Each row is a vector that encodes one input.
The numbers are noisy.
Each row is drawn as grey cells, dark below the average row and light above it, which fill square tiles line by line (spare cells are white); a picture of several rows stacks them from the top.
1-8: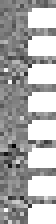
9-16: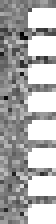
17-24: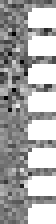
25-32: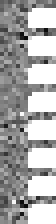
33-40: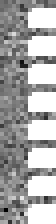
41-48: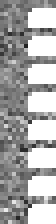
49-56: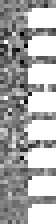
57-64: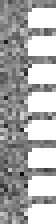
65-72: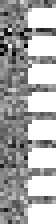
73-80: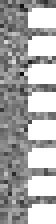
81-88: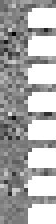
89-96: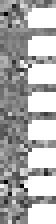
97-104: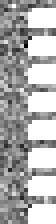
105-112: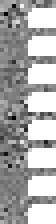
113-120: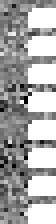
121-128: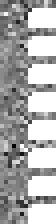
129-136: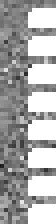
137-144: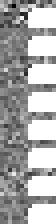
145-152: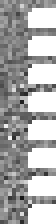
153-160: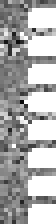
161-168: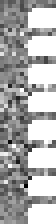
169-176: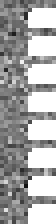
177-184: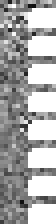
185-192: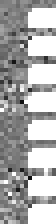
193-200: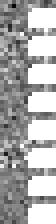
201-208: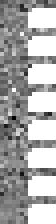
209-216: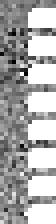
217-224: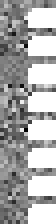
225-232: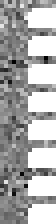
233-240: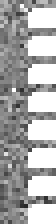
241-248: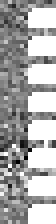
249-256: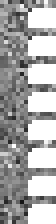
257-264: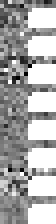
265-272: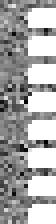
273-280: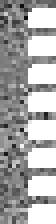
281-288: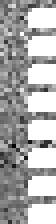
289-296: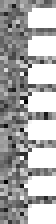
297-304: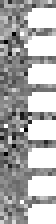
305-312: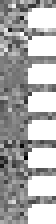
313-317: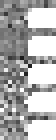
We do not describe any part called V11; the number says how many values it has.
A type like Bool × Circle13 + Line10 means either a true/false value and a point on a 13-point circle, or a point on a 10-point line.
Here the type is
(Line4 × Line5 + Unit) × V11 + Line12.
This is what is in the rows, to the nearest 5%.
About 35% of them hold a point on a 12-point line. The rest hold a value of V11, together with either a fixed value, or a point on a 4-point line and a point on a 5-point line.
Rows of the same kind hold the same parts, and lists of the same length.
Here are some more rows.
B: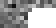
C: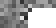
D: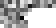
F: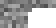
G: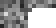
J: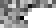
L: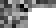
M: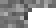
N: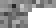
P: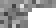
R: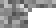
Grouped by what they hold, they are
B, J, M, N, P
C, D, L
F, G, R

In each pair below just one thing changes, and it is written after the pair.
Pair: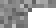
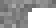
the place on the 4-point line
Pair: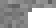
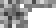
the value of V11
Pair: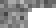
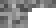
the place on the 5-point line
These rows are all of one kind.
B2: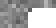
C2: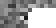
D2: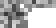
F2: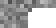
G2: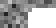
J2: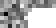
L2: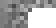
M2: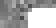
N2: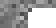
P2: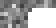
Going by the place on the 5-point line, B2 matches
G2 and J2.
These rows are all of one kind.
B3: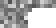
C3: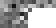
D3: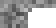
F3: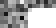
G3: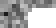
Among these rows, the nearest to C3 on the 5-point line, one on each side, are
B3 and F3.
